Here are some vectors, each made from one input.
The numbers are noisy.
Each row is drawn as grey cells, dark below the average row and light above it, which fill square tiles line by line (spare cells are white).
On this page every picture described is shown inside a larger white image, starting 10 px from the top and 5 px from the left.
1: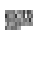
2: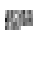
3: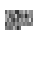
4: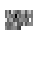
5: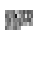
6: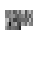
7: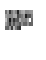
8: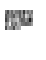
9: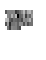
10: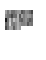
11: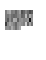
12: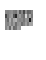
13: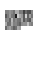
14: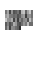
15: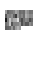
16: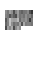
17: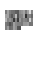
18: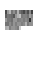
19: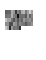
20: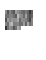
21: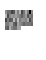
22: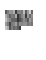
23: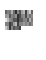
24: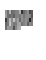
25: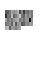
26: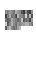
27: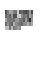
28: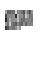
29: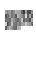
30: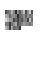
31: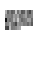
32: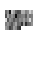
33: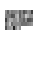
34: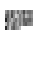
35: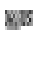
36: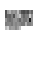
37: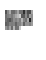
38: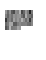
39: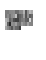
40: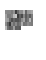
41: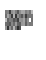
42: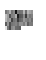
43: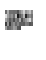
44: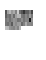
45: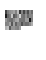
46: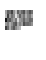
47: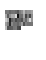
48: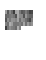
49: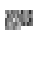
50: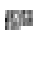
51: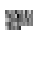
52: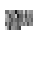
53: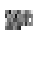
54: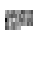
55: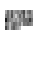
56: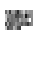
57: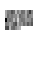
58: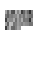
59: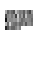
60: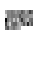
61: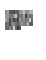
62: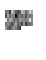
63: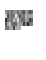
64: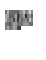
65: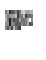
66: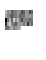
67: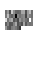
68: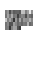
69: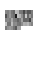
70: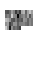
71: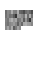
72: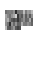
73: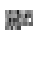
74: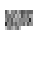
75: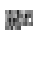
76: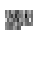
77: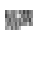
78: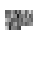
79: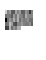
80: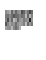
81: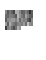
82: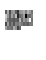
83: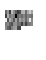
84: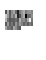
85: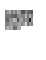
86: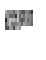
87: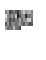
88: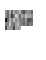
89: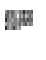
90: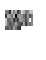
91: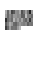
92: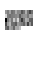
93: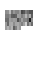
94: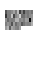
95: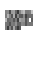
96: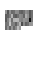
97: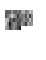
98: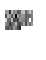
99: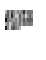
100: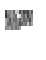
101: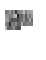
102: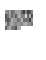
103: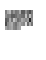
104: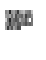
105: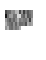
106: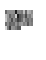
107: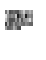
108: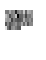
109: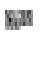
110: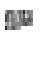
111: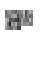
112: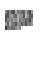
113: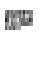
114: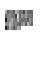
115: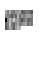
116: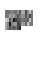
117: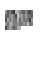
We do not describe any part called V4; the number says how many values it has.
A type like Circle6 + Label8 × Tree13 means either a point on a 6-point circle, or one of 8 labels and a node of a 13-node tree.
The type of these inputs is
Bool × Line5 × (Line5 + V4).
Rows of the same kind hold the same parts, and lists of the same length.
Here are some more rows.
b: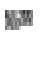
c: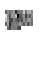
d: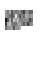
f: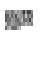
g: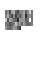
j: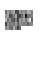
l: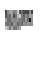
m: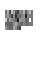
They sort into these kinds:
b, d, f, l
c, g, j, m

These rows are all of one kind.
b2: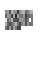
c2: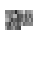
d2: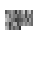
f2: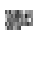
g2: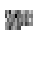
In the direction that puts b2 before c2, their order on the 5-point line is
g2, d2, b2, c2, f2.
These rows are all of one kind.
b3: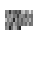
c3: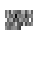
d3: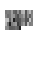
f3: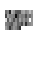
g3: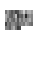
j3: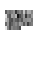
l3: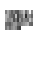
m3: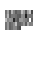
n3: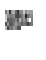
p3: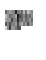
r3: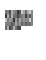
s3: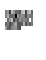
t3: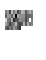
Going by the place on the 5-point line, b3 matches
f3 and r3.
